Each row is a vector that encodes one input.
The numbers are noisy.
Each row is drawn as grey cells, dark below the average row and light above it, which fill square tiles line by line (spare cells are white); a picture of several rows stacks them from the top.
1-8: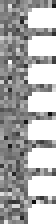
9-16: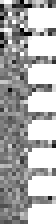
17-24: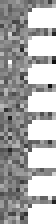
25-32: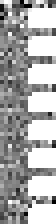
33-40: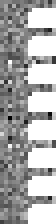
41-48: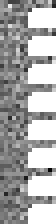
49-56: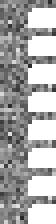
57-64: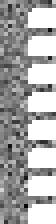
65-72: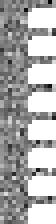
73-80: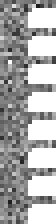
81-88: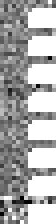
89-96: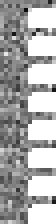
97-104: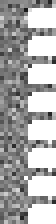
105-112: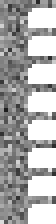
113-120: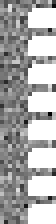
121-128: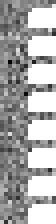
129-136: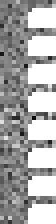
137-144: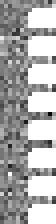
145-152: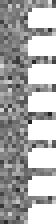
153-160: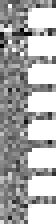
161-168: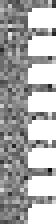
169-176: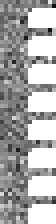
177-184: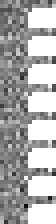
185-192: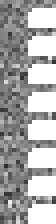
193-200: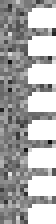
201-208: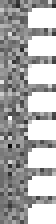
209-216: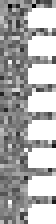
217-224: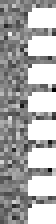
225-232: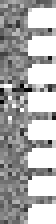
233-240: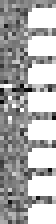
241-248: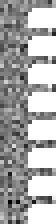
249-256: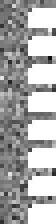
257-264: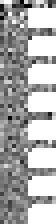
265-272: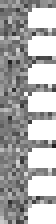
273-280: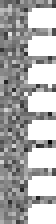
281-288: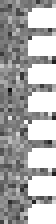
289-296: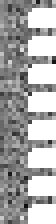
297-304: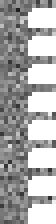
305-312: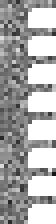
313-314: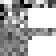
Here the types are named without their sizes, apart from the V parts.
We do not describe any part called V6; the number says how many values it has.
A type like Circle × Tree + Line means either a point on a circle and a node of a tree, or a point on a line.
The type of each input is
List(Circle × V6).
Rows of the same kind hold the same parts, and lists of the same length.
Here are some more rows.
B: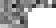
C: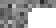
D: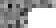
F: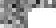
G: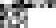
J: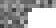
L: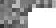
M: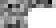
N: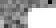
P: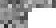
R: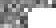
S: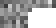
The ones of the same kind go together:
B, F, P, R, S
C, D, J, L, M, N
G

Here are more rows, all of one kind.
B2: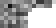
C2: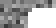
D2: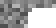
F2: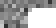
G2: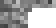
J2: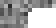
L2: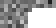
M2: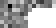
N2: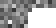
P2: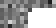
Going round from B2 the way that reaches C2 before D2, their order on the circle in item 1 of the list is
B2, G2, M2, J2, P2, N2, F2, L2, C2, D2.
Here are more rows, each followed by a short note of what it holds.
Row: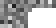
a list of one item
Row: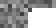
a list of two items
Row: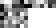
the empty list
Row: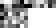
the empty list
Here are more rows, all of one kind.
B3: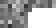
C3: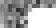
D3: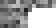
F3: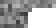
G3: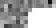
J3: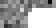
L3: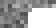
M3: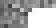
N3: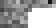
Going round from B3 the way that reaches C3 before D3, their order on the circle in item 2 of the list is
B3, L3, F3, C3, D3, M3, J3, G3, N3.
